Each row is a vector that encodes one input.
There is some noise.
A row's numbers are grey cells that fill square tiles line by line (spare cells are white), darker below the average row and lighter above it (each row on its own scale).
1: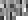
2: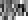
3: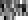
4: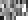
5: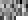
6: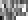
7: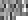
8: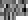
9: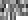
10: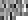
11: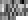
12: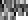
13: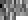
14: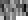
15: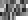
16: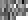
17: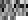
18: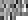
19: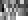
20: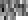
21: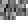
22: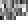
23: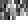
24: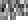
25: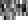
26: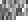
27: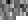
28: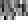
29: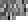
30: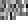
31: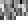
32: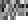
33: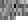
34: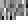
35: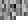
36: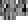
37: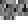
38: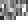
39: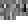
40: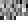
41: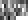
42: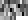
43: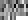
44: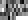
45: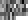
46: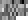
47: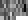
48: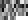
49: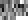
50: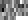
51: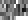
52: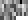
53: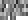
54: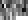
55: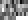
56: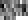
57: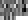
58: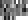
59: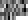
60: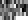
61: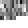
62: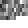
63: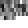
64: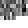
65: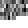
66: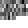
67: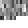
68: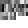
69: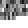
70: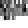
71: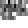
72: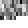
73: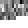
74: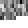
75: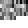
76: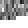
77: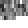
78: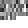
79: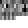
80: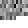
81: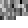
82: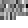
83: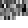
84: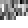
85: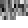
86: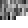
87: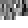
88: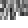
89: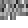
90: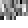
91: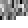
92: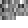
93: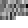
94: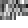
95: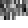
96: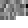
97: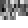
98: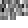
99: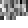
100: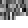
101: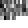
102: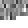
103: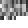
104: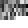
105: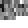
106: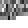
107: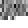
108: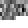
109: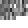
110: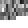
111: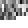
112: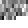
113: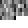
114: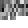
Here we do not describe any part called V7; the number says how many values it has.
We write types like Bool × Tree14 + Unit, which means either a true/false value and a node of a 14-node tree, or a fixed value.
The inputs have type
(Bool × Bool × Bool × Bool + Line4) × V7.
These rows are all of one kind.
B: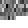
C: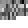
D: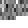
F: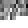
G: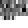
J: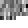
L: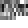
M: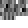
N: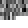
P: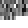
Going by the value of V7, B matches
D, G and M.
